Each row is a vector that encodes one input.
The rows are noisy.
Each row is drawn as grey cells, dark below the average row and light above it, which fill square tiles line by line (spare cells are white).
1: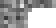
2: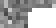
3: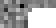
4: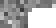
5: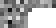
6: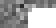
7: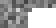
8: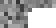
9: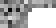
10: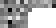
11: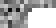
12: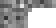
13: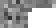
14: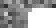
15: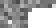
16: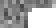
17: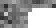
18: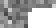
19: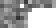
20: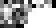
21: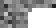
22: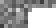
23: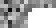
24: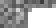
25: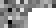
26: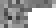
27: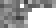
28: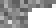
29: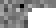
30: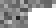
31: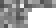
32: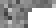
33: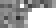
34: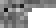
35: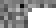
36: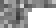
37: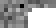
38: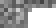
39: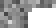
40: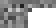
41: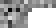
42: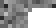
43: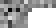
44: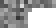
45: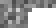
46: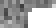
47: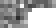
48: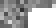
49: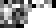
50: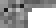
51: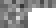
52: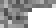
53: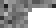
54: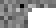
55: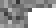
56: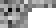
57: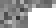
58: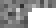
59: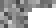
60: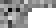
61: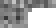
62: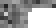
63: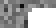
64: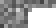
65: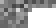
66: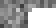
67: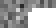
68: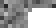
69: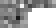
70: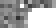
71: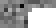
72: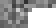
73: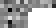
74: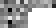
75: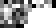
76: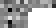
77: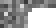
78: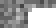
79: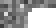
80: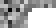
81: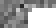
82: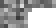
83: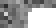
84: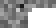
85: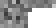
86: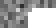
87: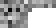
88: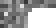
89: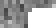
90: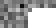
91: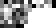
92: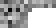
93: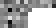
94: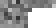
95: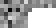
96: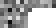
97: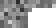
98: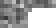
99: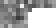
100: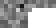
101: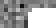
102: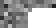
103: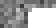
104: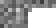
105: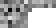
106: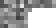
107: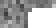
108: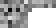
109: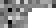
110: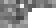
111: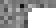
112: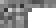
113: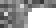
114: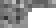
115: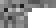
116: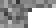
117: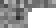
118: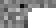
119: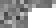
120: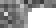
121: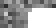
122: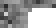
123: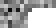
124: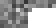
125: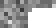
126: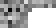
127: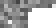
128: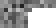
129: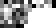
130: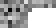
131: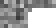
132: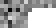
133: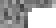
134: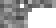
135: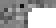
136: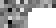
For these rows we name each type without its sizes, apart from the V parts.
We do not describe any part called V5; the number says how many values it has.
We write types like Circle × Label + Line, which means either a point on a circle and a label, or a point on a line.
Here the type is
List(Bool × V5).
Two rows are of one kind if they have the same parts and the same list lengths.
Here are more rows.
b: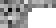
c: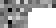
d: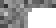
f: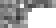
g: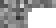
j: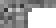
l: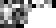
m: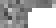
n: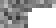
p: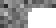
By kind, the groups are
b, c
d, f, g, p
j, m, n
l

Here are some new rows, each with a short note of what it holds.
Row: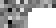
a list of one item
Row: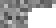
a list of three items
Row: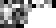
the empty list
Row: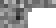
a list of two items
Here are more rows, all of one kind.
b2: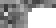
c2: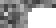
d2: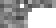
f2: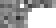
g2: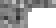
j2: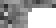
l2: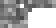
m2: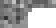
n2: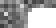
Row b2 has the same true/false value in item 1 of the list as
c2, j2 and n2.
